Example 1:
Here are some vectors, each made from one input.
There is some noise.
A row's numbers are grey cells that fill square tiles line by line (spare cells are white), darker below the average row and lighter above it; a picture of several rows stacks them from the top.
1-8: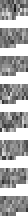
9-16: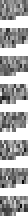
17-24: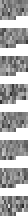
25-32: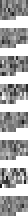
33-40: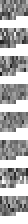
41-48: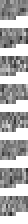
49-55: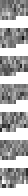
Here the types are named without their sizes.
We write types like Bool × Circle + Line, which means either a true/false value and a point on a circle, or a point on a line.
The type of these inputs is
Label.
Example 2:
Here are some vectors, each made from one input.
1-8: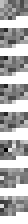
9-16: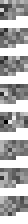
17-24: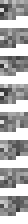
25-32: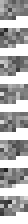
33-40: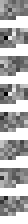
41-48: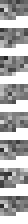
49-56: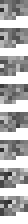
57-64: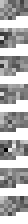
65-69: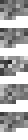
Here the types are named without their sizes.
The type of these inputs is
Line.
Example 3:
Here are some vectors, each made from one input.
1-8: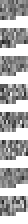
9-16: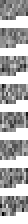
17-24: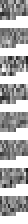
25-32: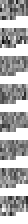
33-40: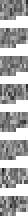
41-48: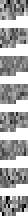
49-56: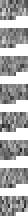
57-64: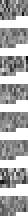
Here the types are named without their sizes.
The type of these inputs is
Label.
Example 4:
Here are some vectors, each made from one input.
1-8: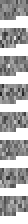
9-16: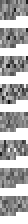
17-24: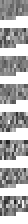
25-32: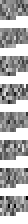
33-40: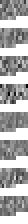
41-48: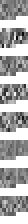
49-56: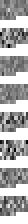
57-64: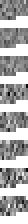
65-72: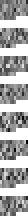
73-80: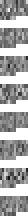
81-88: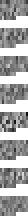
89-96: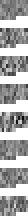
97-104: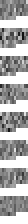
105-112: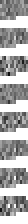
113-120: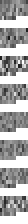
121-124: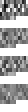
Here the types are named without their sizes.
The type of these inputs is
Bool × Bool × Bool.
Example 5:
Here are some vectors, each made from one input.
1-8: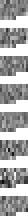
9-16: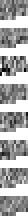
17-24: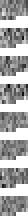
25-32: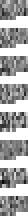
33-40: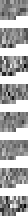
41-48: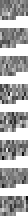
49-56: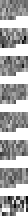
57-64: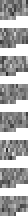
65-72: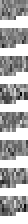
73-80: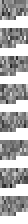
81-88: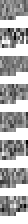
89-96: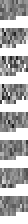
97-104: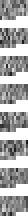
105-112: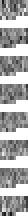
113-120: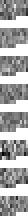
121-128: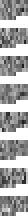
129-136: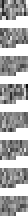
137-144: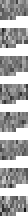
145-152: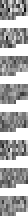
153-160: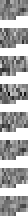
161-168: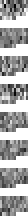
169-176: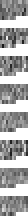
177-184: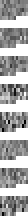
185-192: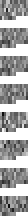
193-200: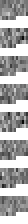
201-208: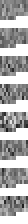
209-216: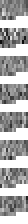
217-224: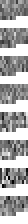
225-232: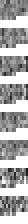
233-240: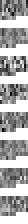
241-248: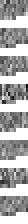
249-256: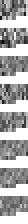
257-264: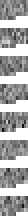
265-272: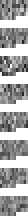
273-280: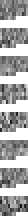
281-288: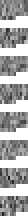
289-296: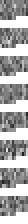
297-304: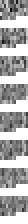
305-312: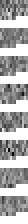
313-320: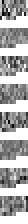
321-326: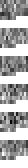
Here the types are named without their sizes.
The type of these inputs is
Label.
